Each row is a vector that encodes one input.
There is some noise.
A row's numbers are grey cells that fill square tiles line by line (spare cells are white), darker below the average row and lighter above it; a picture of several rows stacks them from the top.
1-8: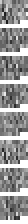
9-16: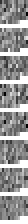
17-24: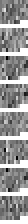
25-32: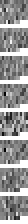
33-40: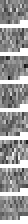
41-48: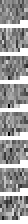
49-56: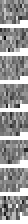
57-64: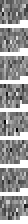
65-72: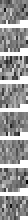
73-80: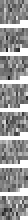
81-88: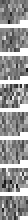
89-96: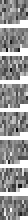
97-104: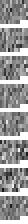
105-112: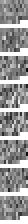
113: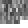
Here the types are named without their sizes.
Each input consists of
a list of points on a line.
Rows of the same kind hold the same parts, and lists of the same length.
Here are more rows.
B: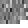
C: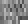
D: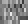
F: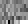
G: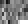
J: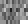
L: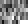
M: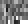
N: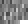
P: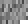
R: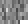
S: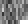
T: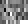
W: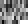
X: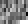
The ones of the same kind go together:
B, C, D, J, M, P, R
F, G, N, S, T, X
L, W

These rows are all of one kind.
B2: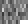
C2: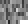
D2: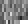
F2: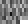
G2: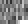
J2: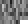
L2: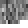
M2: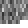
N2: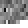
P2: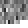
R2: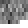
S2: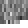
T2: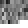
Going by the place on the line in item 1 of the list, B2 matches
C2, L2, M2 and R2.
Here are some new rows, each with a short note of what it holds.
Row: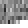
a list of two items
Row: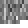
a list of one item
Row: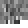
a list of one item
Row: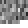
a list of two items
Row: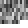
the empty list
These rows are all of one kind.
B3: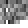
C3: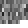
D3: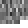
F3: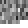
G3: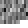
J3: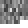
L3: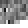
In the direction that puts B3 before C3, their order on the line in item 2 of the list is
F3, B3, L3, G3, J3, D3, C3.
